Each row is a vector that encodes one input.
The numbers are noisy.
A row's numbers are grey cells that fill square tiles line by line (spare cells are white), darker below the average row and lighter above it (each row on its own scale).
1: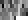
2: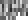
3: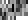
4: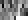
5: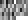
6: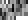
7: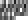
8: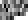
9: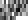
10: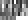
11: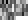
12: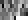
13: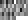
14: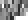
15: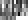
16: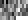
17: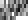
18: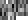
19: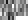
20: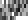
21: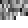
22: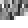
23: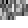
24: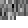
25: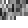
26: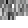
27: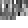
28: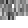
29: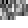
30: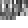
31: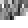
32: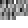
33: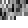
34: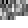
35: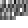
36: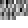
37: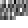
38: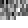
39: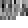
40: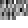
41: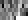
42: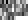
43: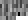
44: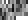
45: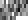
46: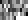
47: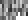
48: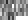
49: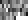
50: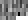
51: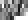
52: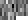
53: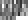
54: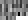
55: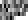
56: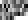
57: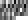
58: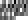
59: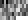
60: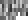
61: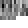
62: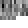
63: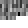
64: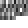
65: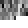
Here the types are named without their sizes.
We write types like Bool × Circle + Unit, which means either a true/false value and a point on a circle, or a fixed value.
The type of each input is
Bool × Bool × Bool × Bool.
